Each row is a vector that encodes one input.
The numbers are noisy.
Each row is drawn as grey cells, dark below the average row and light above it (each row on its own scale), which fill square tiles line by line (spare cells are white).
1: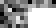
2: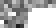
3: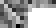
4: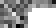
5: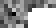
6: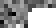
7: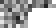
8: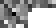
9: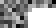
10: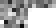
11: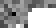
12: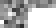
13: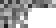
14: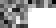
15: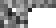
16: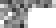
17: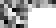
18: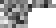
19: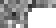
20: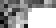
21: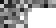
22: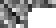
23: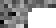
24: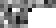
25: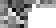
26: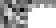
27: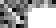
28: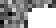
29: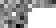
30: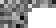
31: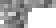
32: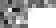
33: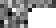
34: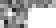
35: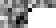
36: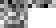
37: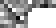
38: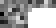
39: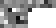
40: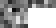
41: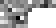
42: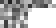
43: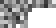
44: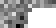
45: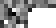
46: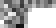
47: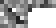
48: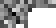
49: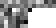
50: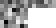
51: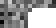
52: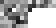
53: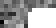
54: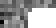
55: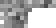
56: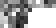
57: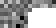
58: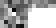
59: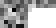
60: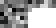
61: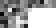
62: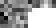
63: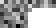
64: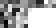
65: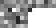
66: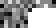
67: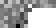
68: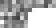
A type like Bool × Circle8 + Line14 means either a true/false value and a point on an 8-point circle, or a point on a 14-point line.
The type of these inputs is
Label4 × Line3 × Line5.
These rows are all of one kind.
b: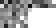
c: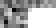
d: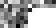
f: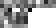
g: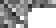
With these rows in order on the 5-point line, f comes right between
c and d.
